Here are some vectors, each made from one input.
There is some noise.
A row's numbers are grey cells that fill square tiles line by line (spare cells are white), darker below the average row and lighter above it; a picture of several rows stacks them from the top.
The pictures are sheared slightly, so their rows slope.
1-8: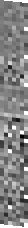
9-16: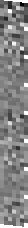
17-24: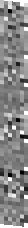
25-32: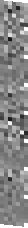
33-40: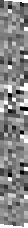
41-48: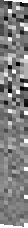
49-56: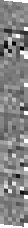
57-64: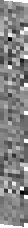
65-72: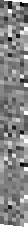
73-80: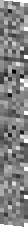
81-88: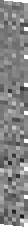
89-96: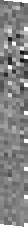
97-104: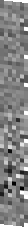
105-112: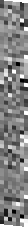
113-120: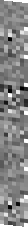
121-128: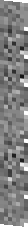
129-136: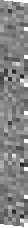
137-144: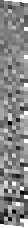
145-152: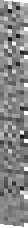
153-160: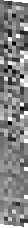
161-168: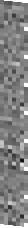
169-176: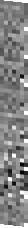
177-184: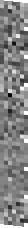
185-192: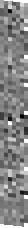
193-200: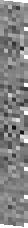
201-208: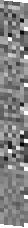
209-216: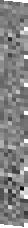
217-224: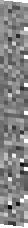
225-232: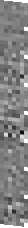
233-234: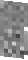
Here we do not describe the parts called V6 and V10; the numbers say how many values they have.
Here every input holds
a value of V6, together with either a point on an 8-point circle and a true/false value, or a value of V10.
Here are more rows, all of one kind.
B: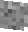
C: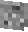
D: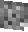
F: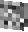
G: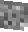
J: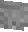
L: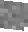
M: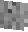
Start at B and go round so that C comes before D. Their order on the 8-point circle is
B, J, F, G, M, C, L, D.
